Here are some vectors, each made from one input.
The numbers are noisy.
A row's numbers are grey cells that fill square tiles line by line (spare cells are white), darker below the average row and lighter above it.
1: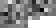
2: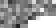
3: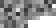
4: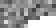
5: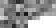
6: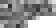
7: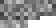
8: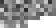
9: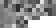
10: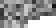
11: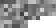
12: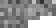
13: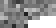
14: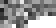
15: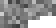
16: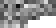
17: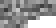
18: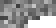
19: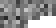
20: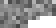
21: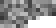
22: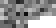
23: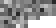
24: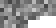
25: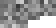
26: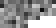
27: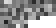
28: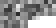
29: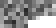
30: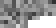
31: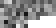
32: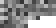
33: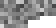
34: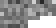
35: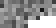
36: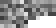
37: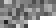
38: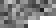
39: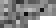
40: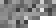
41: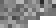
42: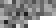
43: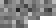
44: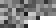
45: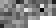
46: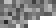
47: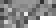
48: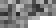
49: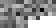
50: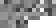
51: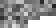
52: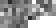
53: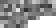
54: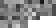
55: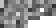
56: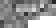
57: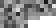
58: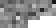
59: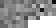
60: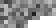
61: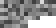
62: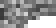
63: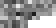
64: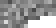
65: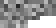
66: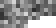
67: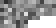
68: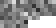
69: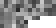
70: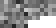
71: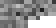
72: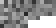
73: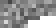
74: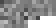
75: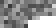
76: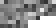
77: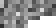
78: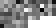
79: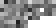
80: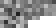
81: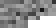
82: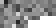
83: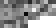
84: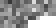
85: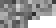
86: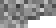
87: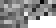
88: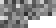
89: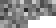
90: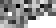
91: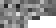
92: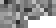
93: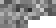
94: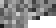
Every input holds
one of 5 labels, together with either a point on a 6-point line, or a node of a 9-node tree.
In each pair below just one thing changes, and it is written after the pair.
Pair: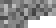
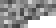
the node of the tree
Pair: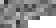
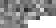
the node of the tree
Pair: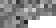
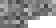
the node of the tree
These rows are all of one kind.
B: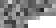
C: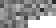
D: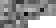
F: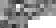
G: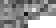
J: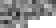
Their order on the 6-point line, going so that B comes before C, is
G, B, D, J, F, C.
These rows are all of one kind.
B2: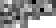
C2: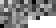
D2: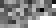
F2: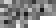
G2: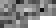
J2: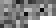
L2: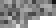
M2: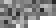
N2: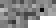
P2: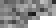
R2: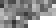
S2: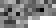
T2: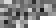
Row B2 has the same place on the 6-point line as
F2, N2 and T2.
